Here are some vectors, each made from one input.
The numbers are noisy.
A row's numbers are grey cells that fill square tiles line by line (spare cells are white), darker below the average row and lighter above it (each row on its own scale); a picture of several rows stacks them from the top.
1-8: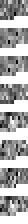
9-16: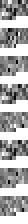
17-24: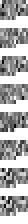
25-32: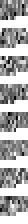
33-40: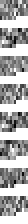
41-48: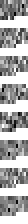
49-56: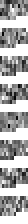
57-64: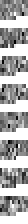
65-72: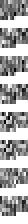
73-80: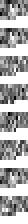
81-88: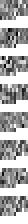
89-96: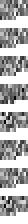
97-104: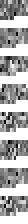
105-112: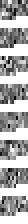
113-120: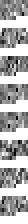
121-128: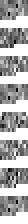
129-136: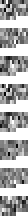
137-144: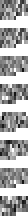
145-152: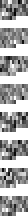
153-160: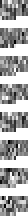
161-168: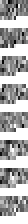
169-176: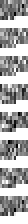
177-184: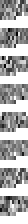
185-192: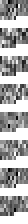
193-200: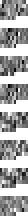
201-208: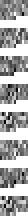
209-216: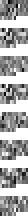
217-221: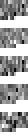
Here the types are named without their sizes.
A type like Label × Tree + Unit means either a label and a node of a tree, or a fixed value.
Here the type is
Bool × Line + Label.
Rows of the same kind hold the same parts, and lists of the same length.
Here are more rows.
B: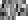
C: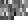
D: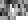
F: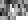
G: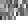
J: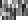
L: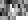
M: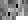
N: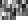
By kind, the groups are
B, D, F, G, L, M
C, J, N

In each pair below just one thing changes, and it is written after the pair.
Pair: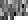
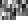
the true/false value
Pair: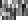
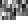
the place on the line
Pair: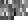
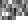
the true/false value
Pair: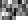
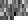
the true/false value
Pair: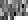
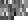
the place on the line
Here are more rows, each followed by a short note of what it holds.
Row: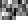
a point on a line and a true/false value
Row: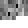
a label
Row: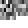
a label
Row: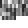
a point on a line and a true/false value
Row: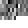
a label
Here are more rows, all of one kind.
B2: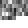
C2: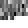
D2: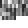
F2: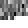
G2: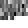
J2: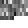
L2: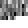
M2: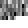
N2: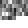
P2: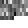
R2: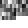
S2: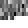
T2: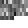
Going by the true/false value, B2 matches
D2, N2 and R2.
